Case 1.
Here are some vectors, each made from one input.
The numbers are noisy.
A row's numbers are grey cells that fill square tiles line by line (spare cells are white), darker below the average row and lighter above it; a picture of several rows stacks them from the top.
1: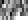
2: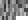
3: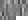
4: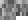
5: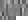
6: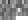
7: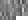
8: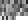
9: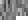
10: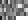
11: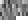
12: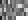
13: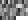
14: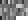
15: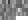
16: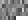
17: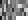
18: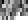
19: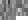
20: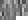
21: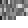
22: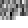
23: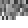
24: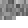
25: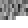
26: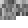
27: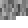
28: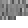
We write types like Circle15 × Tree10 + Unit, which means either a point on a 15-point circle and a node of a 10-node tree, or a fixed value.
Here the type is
Line5.
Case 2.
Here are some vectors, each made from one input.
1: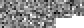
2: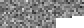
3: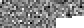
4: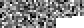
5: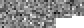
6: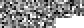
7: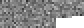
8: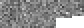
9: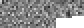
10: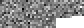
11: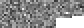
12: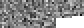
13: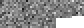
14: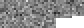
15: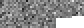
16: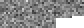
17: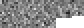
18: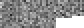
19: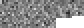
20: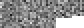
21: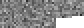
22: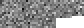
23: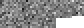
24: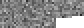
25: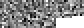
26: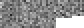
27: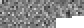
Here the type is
Line5.
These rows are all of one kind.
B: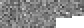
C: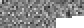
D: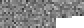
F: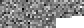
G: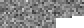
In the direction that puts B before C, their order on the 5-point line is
F, D, B, G, C.
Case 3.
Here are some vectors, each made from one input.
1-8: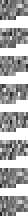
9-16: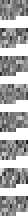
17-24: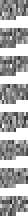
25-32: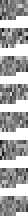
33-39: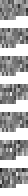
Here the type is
Line5.
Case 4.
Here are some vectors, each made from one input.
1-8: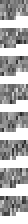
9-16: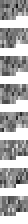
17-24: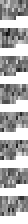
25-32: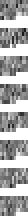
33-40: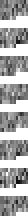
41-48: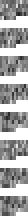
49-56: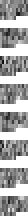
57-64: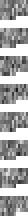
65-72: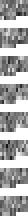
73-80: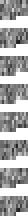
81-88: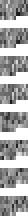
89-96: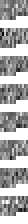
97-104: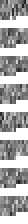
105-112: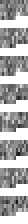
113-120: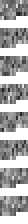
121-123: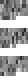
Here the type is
Bool × Bool × Bool + Unit.
